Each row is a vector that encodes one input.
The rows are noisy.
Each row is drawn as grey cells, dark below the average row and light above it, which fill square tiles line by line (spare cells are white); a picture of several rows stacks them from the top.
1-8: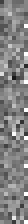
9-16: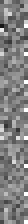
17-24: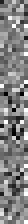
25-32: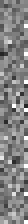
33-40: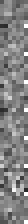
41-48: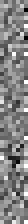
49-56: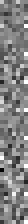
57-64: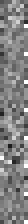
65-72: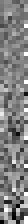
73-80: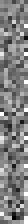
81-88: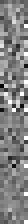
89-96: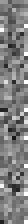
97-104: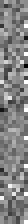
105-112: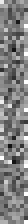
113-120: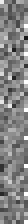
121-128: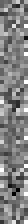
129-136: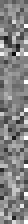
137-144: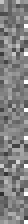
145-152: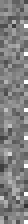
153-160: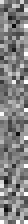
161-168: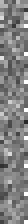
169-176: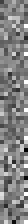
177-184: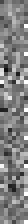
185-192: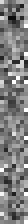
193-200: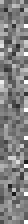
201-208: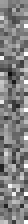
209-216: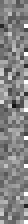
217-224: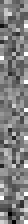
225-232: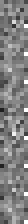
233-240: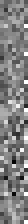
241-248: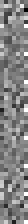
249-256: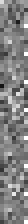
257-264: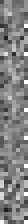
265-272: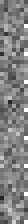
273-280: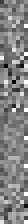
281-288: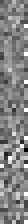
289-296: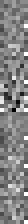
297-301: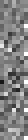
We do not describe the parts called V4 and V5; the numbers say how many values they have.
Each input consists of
either a point on an 11-point circle, or a point on a 6-point line, or a true/false value, a value of V4 and a value of V5.
